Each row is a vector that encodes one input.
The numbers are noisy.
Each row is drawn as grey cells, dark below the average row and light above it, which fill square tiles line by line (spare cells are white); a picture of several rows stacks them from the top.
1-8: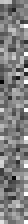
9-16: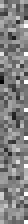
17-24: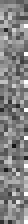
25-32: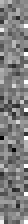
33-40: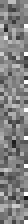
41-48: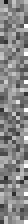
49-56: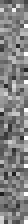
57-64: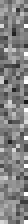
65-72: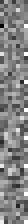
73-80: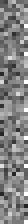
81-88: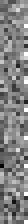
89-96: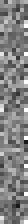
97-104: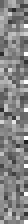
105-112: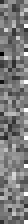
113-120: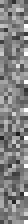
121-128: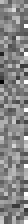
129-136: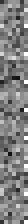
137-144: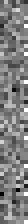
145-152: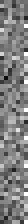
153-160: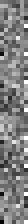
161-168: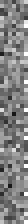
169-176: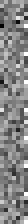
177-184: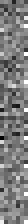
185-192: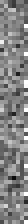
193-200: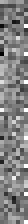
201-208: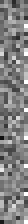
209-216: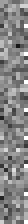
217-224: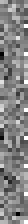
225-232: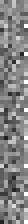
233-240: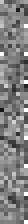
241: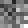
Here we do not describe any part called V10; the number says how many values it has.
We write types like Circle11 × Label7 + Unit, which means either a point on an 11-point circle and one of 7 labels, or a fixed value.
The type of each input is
(Bool × Bool × Bool × Bool + Line7) × V10.
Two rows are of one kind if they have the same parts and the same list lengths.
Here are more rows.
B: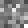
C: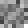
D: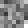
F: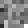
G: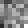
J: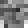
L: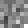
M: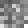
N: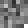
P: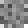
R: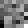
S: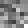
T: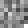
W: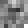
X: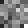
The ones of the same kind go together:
B, J, L, M, N, P, S, W, X
C, D, F, G, R, T

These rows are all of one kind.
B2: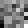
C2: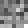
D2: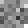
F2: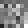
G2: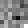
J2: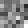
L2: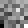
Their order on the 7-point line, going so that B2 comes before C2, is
L2, D2, F2, G2, B2, C2, J2.
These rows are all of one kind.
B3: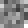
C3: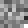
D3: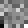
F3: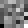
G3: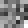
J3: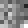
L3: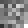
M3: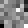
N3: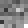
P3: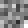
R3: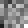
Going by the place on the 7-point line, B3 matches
D3 and R3.
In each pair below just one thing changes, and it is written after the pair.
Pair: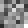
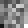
the place on the 7-point line
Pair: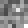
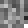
the value of V10
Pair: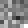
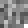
the value of V10
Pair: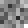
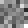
the place on the 7-point line
